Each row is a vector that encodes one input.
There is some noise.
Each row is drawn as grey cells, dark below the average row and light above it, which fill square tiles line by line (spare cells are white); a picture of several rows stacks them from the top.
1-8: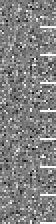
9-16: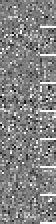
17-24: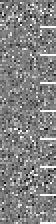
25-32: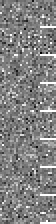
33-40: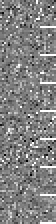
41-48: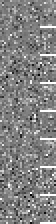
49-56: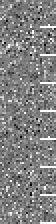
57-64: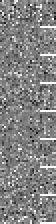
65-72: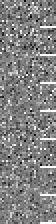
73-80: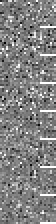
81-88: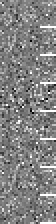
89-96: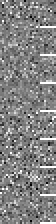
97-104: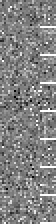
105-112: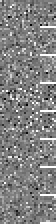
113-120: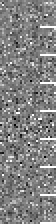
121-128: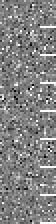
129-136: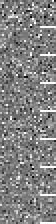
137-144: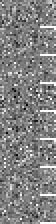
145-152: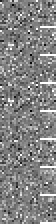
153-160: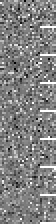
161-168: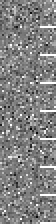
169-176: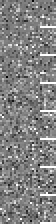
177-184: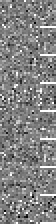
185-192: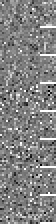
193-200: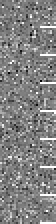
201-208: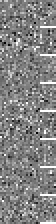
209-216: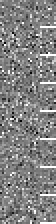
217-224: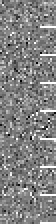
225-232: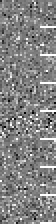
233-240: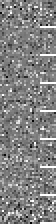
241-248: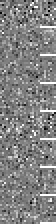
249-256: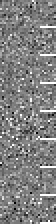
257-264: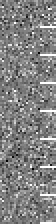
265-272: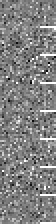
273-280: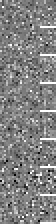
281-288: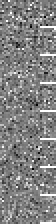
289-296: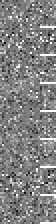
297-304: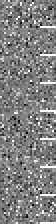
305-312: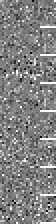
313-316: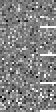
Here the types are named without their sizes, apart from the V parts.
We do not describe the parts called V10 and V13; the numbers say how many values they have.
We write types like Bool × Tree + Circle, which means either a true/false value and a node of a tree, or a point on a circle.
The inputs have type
Circle × (Circle × (Circle + V13) + V10).
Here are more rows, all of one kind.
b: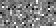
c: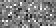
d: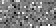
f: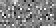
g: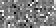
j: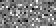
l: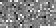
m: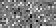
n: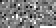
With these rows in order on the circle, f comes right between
g and l.
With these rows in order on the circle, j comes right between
b and n.
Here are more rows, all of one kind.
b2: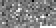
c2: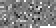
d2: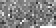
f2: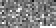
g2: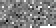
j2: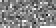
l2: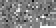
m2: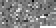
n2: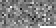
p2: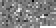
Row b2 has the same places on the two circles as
l2, m2 and p2.
